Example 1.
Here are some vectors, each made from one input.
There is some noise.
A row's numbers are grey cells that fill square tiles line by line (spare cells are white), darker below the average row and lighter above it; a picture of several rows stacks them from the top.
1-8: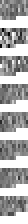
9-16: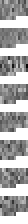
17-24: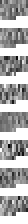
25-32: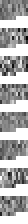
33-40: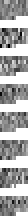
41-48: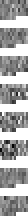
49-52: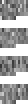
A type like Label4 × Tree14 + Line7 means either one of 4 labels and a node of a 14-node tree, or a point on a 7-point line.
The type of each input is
Bool × Bool × Bool + Label7.
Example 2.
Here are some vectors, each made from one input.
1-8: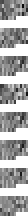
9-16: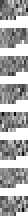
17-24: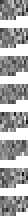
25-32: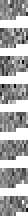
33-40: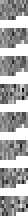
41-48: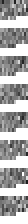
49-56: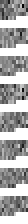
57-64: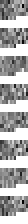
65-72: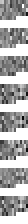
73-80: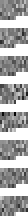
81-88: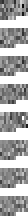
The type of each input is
Circle9 + Tree10.
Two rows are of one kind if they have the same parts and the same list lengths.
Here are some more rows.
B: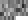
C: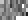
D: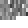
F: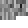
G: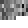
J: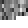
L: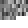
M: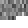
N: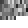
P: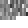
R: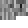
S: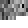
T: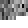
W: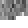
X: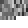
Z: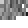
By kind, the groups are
B, C, D, F, M, P, R, W, Z
G, J, L, N, S, T, X

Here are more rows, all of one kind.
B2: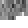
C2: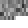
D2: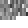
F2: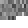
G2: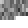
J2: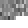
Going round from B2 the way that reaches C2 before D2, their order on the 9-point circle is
B2, F2, J2, C2, G2, D2.
